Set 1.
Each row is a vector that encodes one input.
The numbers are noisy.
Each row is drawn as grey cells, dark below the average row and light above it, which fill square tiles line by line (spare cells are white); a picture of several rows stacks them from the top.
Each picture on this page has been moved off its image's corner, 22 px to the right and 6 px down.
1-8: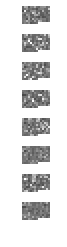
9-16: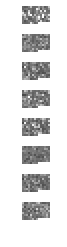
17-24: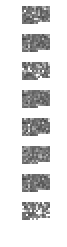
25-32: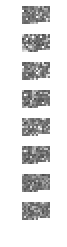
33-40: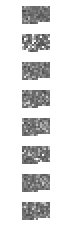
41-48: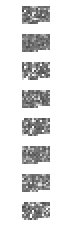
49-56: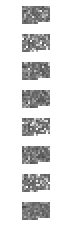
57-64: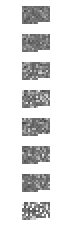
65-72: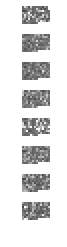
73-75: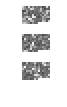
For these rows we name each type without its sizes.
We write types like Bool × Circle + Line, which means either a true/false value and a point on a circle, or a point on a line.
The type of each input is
Line.
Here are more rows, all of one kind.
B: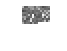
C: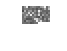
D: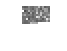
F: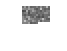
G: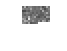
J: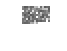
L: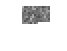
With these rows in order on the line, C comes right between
F and L.
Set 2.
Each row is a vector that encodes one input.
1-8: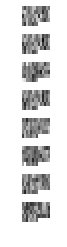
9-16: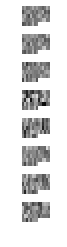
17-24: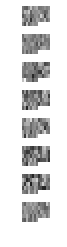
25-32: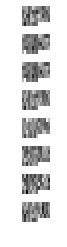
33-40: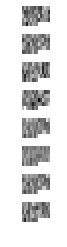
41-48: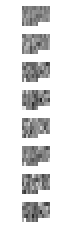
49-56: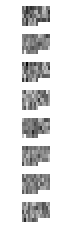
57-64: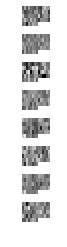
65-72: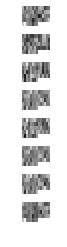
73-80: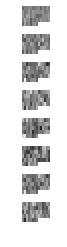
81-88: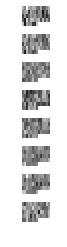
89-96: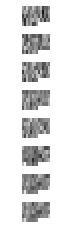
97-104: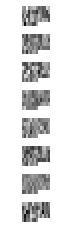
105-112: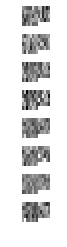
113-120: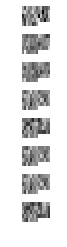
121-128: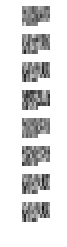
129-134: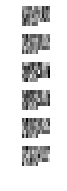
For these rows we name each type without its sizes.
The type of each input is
Tree.
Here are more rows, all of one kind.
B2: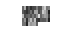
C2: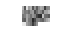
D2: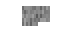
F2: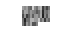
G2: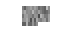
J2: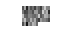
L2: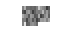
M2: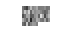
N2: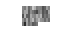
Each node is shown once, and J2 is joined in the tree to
B2 and D2.
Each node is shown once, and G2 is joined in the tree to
D2, M2 and N2.
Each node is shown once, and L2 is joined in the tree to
C2 and D2.
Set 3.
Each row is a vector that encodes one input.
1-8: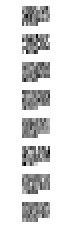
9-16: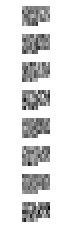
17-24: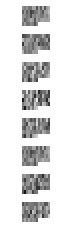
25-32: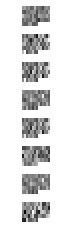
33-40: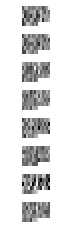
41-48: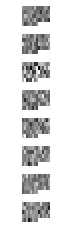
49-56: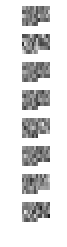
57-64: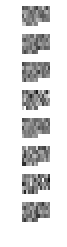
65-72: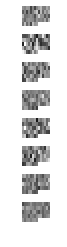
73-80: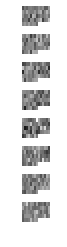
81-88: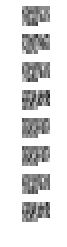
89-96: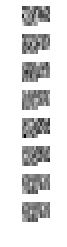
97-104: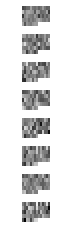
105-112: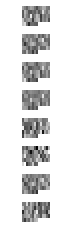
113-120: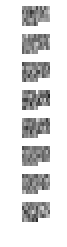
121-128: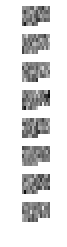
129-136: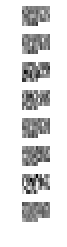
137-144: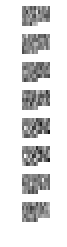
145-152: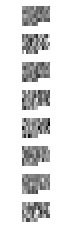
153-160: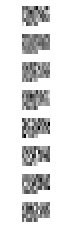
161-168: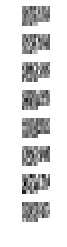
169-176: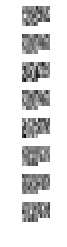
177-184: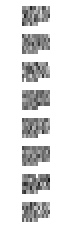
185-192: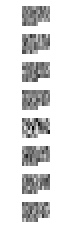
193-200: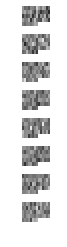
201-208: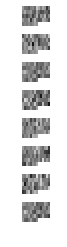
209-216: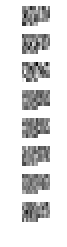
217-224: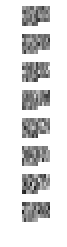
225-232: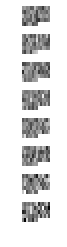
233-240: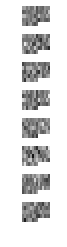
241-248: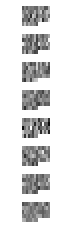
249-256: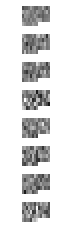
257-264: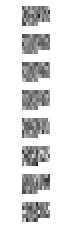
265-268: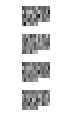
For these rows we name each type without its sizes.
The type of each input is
Label.
